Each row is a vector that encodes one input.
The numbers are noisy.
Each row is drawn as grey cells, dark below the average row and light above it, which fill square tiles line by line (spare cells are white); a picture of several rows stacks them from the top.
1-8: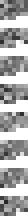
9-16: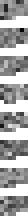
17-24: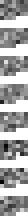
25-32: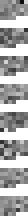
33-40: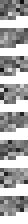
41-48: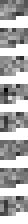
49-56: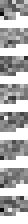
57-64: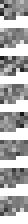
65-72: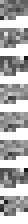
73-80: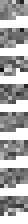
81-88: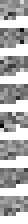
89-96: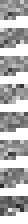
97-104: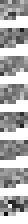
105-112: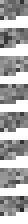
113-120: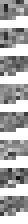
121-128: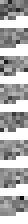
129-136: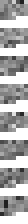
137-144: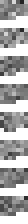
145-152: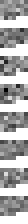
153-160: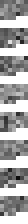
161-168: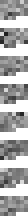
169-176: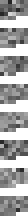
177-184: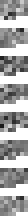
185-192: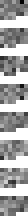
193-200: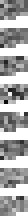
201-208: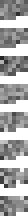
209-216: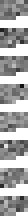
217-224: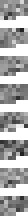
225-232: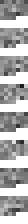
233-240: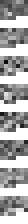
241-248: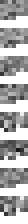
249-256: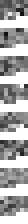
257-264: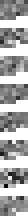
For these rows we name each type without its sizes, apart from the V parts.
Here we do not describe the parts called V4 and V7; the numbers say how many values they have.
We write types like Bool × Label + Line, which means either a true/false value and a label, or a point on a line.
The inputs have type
Bool × Circle × V4 × V7 + Unit.
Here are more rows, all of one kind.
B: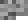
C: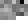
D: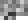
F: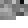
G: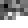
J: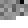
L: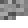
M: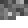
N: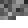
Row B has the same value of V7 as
L and M.
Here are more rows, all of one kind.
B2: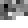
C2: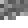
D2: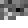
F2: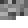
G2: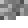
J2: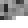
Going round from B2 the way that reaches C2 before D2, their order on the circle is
B2, C2, D2, F2, G2, J2.
